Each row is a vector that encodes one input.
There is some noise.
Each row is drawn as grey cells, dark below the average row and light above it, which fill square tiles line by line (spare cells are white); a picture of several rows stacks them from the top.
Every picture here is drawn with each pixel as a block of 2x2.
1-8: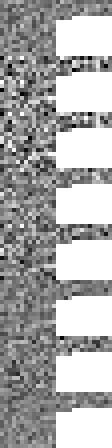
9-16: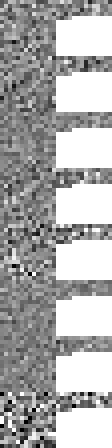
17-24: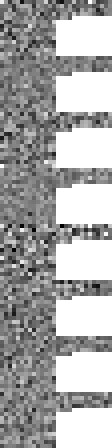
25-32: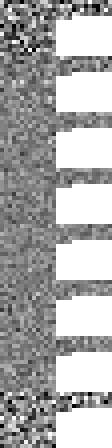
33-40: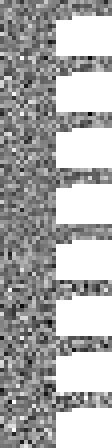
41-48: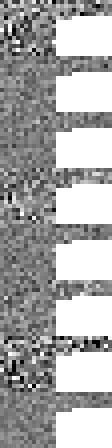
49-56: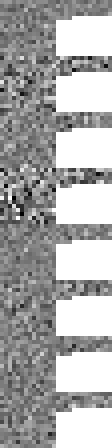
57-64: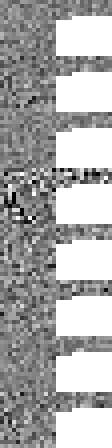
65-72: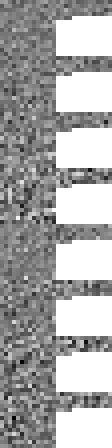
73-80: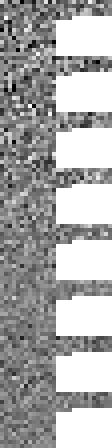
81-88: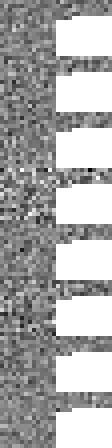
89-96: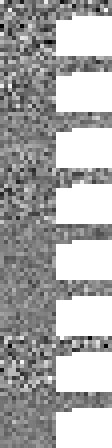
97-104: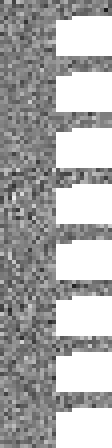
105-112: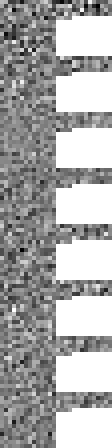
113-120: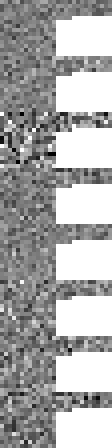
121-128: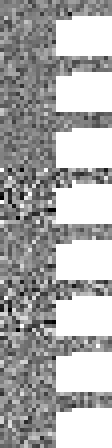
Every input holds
either one of 8 labels, or a point on a 6-point line, or a point on a 10-point line.
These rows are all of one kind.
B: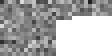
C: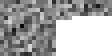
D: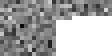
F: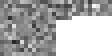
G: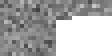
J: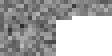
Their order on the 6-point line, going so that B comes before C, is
F, B, D, C, J, G.
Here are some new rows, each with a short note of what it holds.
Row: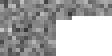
a point on a 10-point line
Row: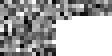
one of 8 labels
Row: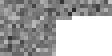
a point on a 10-point line
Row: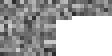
one of 8 labels
